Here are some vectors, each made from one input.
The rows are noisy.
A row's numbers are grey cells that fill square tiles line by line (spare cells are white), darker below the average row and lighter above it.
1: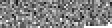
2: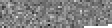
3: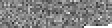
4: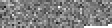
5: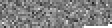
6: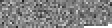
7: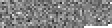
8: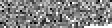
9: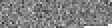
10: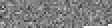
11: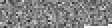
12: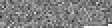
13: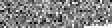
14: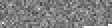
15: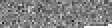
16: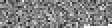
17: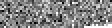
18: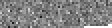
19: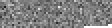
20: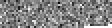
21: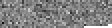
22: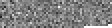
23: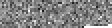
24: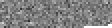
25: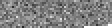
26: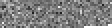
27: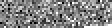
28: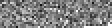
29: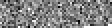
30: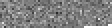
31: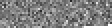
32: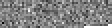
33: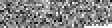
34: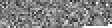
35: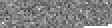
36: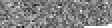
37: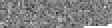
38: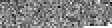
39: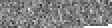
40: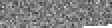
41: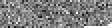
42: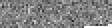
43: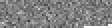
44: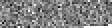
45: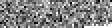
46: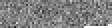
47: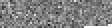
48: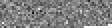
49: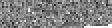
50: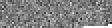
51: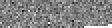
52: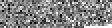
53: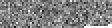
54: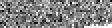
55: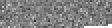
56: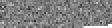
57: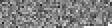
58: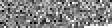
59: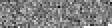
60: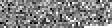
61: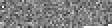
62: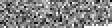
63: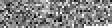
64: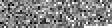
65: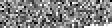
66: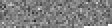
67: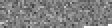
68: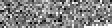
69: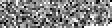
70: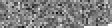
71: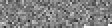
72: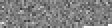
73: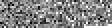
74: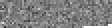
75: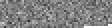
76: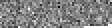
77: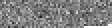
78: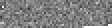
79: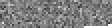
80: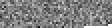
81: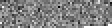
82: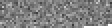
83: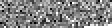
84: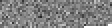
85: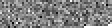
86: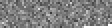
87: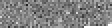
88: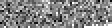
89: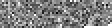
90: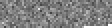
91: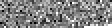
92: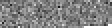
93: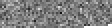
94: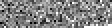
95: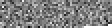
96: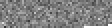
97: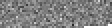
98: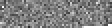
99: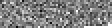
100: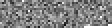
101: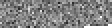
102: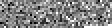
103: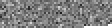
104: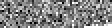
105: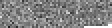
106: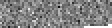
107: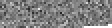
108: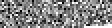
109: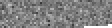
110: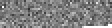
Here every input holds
either a point on a 4-point line, or a point on each of three 5-point lines.
